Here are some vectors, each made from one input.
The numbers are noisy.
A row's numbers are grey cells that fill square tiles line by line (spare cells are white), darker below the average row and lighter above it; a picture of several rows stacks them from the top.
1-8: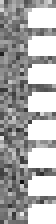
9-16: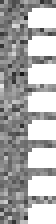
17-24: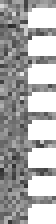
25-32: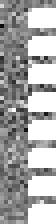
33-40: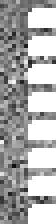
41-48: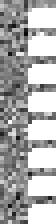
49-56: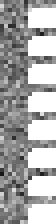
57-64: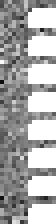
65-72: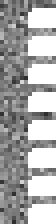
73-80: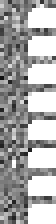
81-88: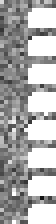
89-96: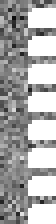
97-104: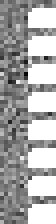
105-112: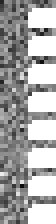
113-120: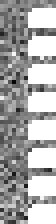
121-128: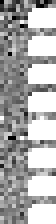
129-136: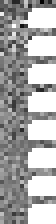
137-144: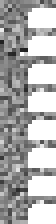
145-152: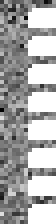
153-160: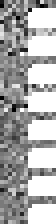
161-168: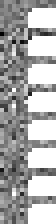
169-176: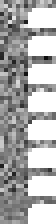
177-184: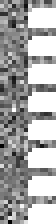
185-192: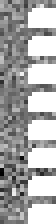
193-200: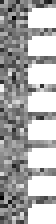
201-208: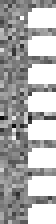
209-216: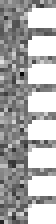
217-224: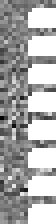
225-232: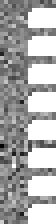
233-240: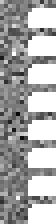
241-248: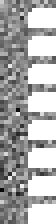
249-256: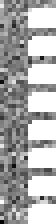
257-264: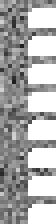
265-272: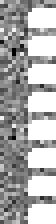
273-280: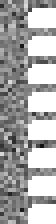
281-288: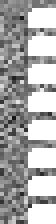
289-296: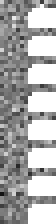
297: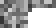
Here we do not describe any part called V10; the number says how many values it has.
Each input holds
either a fixed value, or two labels (each one of 9), or a node of an 11-node tree, or a true/false value and a value of V10.
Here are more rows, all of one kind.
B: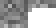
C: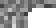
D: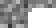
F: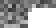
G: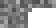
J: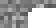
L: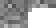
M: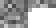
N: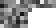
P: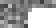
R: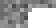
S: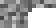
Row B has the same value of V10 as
F, L and M.
